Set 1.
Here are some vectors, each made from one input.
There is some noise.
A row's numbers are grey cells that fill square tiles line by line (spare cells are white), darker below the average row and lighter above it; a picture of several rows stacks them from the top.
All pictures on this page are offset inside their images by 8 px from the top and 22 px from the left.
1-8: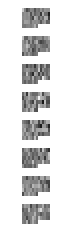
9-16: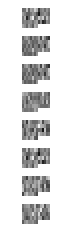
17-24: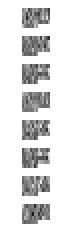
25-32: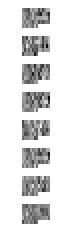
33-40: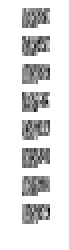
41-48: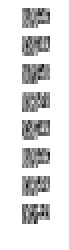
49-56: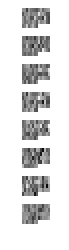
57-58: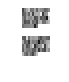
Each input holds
a point on a 6-point line and three true/false values.
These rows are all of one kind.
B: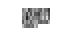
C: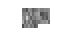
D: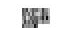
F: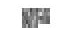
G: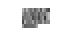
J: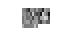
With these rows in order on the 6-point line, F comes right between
C and D.
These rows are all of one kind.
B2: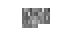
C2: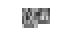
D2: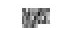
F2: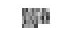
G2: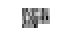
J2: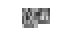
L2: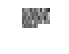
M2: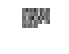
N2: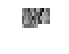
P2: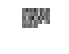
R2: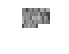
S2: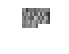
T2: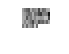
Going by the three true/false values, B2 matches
C2 and J2.
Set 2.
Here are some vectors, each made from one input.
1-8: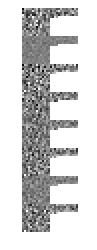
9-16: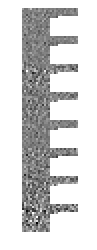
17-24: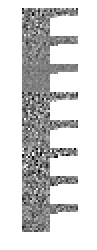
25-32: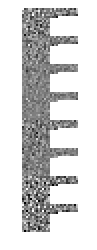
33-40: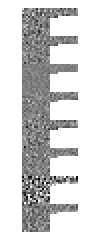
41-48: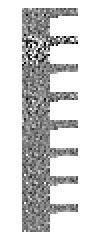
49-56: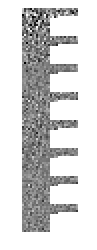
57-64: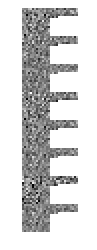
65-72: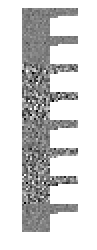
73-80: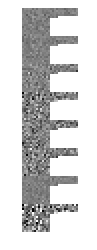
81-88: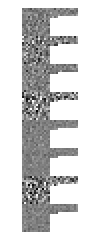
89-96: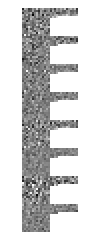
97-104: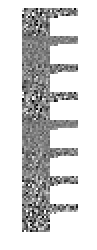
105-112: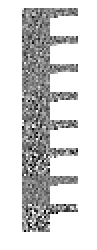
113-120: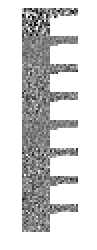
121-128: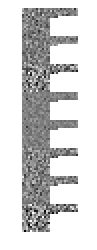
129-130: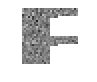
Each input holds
a list of up to two points on an 8-point line.
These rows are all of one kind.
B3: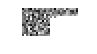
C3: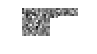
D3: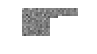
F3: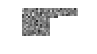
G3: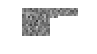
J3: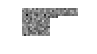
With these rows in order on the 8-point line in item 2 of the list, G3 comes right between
B3 and C3.
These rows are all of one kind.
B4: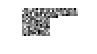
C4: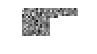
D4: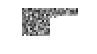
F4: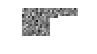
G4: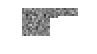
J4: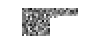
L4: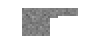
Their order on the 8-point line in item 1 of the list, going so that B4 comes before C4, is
F4, B4, J4, L4, G4, D4, C4.
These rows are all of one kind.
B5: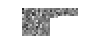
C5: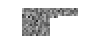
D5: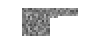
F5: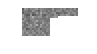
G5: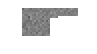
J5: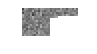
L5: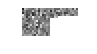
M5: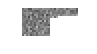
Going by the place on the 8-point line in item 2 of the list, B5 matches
C5 and J5.
